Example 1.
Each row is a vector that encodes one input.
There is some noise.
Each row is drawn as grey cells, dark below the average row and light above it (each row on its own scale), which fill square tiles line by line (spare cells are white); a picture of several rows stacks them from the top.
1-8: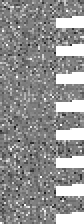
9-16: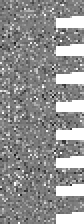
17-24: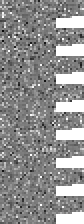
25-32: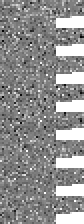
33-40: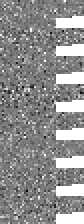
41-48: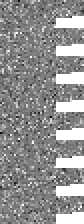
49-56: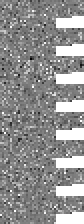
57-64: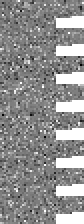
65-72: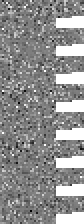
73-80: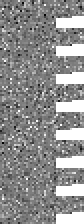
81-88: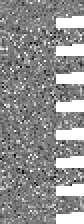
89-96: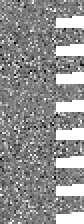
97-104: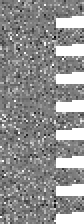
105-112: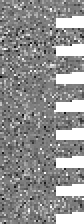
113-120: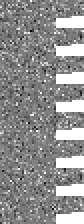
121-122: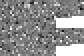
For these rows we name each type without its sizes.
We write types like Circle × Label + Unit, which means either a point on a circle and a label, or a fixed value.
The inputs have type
(Circle + Unit) × Label.
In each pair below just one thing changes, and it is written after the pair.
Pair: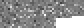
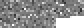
the place on the circle
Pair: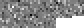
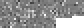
the label
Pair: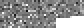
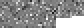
the label
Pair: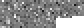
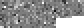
the place on the circle
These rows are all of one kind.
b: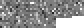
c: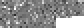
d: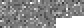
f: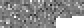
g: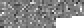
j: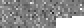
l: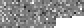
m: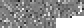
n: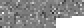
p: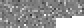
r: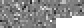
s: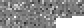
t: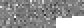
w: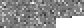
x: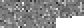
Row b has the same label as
d, g, n and w.
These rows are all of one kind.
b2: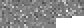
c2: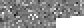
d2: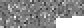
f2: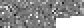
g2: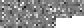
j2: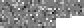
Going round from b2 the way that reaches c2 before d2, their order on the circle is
b2, f2, c2, g2, j2, d2.
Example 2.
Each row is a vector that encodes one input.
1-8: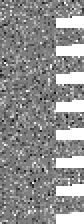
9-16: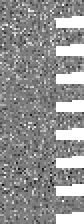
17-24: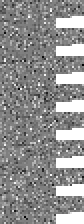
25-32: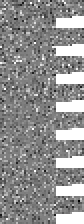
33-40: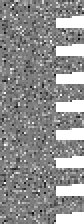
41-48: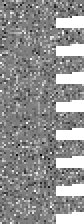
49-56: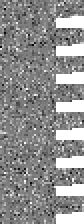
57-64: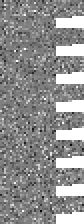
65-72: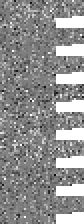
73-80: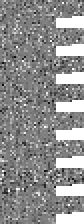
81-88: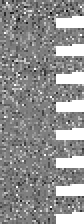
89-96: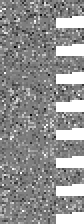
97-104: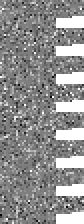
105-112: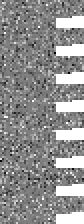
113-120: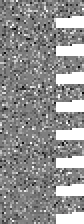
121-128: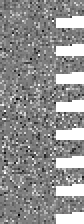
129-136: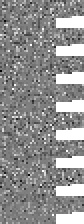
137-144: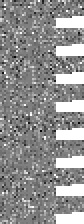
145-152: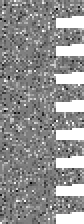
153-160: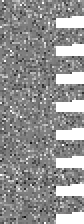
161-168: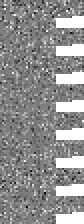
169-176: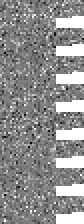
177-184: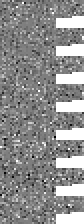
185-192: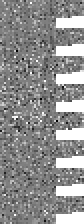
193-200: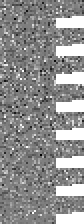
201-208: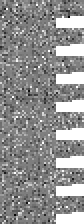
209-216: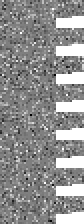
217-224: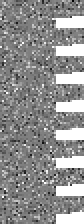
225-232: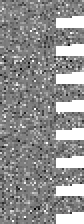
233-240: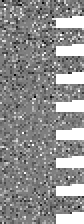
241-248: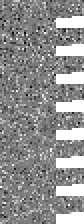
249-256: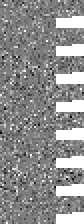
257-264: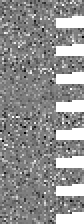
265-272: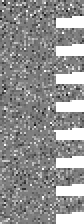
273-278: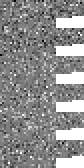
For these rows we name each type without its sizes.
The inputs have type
Circle × Label.
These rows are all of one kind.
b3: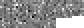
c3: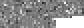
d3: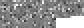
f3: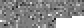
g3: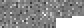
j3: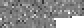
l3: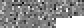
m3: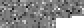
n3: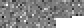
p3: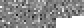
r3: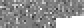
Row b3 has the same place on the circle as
p3 and r3.
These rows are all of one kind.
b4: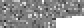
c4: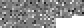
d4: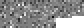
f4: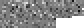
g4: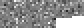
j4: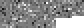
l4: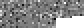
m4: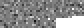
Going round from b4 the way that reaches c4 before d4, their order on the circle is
b4, c4, m4, g4, d4, j4, f4, l4.
